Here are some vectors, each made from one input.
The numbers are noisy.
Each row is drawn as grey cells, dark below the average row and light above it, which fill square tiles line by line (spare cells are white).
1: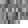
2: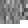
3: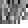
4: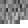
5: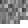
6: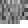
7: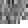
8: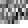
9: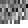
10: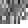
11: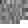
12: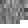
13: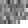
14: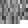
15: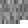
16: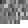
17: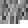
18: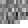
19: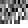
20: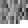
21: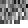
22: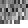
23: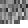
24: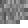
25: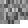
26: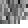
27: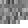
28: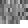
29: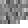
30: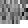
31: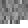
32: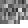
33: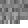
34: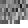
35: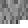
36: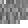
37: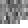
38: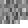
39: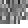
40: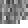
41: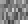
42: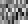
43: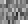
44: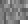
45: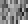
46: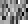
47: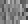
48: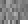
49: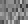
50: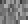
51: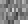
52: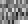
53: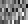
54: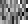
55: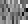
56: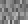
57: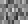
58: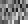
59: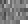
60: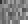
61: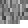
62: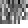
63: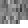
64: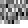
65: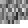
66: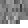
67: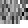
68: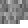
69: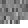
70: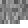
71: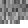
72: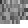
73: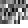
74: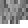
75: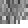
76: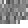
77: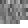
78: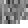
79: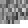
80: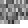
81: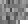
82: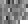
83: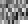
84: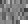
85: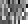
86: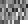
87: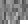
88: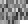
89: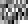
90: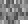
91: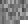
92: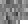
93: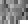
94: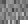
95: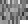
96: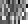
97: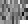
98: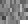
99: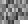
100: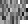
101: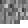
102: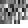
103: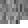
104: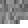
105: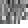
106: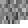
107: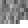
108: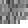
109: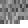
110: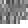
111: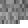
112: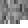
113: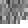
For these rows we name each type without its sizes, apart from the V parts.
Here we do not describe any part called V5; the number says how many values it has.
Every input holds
either a point on a line, or a true/false value and a value of V5.
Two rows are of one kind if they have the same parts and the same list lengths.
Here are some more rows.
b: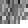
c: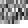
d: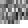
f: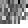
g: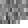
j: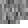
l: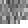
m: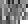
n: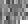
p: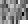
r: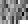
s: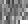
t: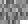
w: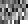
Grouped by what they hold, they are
b, c, d, f, g, j, l, m, n, s, t
p, r, w

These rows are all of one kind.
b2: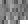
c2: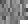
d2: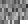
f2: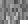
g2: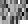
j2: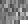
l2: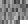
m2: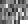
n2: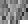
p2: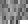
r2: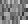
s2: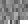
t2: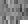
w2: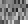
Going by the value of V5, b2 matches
f2, l2 and w2.
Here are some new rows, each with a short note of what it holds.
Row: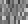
a point on a line
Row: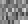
a point on a line
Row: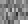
a point on a line
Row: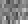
a point on a line
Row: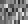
a true/false value and a value of V5
